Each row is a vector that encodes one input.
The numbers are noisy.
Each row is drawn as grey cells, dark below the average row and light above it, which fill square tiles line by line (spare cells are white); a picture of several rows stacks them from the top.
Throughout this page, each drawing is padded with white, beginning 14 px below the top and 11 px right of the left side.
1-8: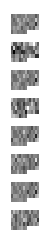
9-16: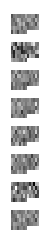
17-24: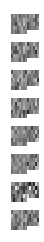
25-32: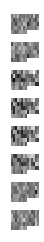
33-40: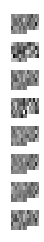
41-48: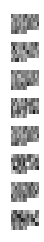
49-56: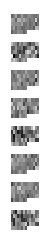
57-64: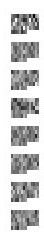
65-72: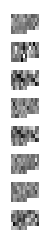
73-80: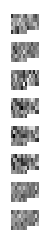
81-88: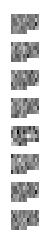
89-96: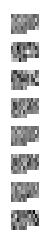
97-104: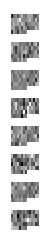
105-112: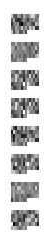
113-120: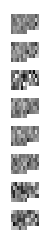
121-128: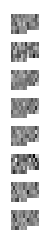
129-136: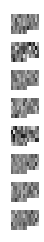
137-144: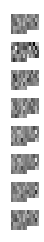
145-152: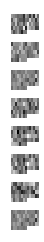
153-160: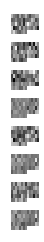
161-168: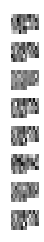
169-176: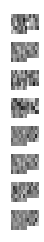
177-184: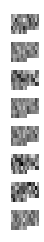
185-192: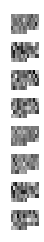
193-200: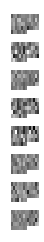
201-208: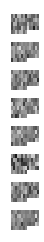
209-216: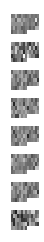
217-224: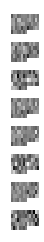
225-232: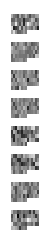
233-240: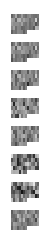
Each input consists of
either a point on a 5-point circle and a true/false value, or a point on a 5-point line, or a list of up to two points on a 7-point line.
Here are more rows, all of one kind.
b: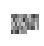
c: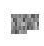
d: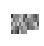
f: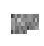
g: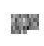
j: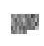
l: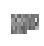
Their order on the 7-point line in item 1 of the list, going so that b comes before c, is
b, c, d, g, f, l, j.
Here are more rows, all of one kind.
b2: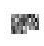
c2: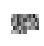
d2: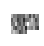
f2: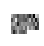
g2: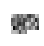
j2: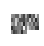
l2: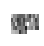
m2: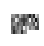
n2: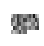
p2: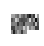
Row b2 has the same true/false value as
f2, j2, m2 and p2.
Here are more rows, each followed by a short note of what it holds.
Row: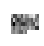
a point on a 5-point line
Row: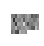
a list of one item
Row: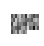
the empty list
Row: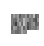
a list of one item
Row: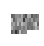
a list of two items
